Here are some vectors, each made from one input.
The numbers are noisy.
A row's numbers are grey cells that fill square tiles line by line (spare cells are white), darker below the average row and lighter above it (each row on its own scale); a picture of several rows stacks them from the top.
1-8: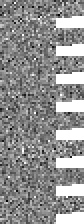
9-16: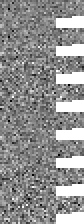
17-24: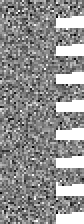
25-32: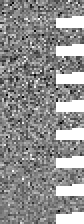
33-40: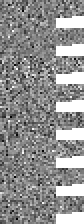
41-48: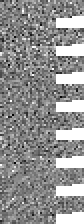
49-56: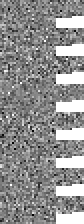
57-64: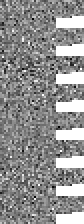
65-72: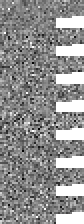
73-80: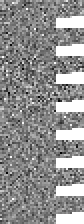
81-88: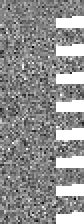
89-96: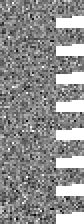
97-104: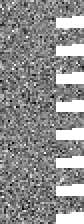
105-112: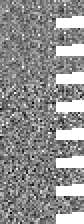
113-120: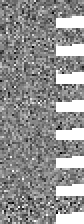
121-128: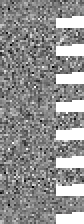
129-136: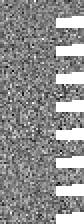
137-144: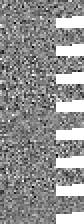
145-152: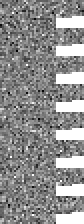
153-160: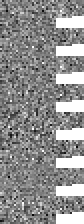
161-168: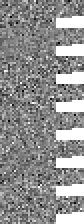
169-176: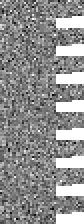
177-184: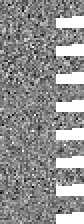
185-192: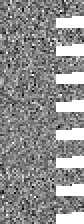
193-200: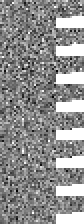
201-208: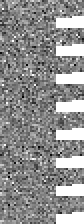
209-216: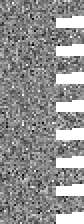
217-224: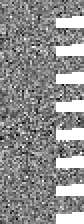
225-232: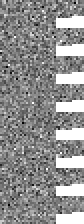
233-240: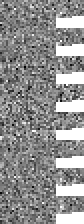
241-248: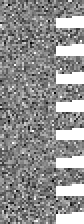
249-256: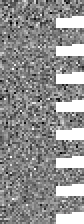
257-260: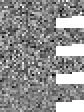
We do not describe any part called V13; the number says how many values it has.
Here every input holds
three true/false values, together with either a point on a 16-point circle, or a value of V13.
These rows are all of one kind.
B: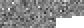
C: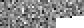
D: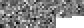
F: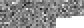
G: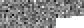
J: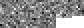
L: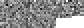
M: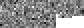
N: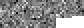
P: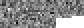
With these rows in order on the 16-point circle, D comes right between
N and P.
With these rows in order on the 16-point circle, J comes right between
M and N.
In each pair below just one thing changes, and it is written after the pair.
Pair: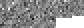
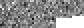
the place on the 16-point circle
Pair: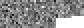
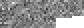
the place on the 16-point circle
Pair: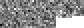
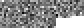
the place on the 16-point circle
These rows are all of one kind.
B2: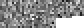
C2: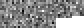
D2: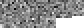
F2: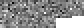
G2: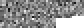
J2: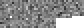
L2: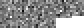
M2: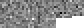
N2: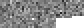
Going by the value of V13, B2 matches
C2, J2 and L2.
